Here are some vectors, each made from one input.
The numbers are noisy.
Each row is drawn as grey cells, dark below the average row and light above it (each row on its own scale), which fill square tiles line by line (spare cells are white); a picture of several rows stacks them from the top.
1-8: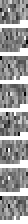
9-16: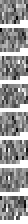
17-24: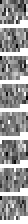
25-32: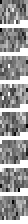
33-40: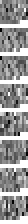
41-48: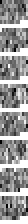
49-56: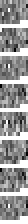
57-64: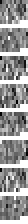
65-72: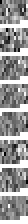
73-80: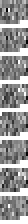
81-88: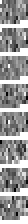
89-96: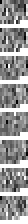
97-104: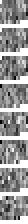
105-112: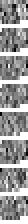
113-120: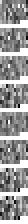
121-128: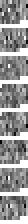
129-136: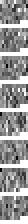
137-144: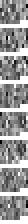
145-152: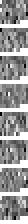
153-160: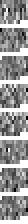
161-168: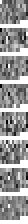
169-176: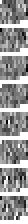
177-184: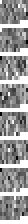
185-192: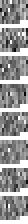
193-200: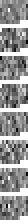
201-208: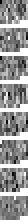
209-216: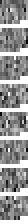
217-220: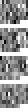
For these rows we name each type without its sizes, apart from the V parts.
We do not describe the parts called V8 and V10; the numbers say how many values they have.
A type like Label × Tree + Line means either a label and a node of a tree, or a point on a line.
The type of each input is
Bool × Line × V10 + V8.
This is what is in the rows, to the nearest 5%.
About 75% of them hold a point on a line, a true/false value and a value of V10. The rest hold a value of V8.
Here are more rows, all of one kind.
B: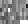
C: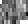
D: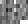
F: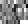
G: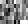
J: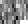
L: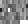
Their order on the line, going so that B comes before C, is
L, F, B, J, G, D, C.
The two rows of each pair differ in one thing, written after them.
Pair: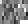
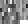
the value of V10
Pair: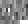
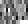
the value of V10
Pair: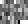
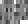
the true/false value
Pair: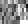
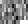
the value of V10
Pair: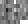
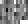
the place on the line
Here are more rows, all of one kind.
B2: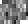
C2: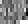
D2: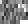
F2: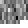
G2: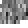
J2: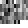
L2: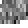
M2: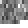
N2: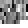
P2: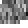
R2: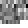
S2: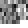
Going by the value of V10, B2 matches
C2, G2, L2 and P2.
